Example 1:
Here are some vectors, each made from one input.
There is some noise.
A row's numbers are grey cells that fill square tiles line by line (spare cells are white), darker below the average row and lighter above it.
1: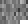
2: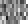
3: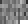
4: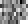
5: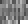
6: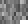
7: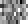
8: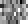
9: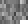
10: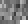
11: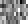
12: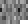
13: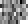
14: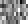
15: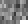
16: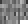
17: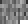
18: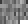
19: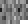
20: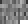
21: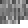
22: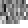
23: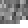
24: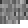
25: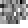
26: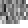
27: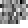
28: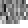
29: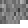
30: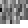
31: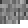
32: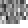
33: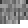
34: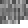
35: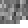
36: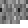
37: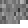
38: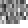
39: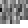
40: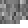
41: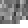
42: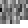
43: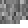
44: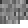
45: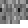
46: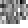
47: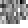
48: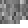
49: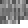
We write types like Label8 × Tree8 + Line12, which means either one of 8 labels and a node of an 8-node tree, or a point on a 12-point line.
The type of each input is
Line5 + Tree7.
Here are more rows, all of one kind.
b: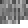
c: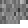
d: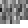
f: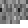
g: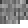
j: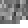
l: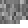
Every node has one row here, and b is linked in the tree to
g.
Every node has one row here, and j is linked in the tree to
l.
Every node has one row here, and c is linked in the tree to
f, g and l.
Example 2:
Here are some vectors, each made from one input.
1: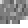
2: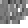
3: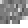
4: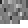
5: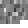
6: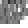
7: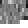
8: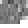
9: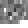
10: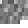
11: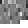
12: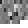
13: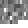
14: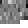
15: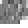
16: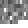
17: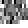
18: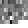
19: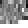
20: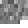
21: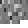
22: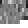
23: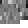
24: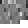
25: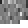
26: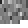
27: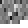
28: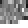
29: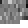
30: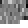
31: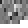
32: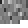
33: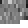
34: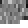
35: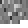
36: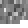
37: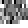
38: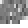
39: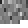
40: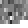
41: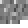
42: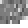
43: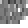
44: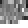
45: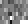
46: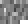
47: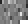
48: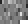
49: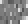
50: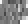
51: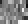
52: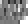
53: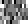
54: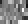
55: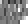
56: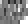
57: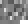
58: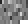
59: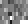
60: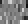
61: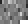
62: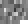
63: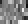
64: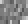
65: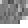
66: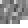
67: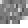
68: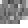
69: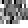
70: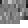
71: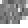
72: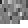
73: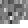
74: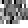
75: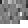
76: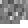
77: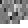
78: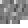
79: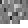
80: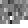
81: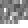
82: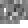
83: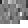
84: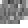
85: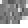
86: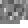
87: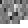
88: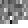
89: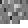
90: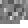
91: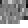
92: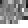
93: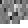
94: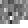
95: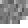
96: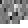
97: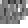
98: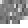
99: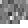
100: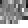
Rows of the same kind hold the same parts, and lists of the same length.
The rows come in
3 kinds.
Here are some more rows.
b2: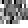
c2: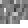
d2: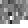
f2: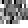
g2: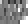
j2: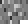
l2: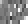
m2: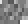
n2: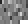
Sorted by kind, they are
b2, f2
c2, d2, g2, l2, m2
j2, n2

